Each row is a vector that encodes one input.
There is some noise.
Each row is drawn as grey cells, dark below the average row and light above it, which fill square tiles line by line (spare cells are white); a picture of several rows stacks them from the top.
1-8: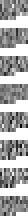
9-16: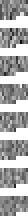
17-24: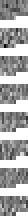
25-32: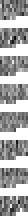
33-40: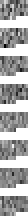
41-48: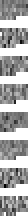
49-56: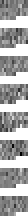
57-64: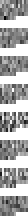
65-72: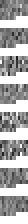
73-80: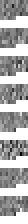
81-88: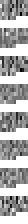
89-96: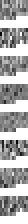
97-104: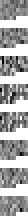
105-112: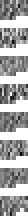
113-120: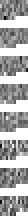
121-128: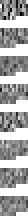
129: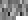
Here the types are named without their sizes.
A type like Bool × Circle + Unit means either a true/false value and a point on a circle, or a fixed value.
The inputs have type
Line × Tree.
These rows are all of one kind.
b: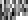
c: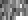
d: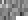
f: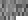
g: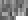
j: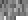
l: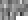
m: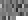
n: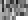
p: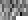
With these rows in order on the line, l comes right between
d and m.
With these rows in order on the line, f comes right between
g and m.
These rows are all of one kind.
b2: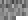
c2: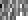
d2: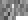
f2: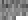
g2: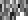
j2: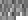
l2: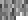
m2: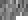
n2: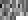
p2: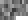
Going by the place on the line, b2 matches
l2 and p2.
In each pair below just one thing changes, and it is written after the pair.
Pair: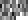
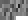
the node of the tree
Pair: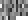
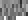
the place on the line
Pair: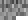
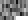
the node of the tree
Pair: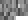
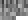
the node of the tree
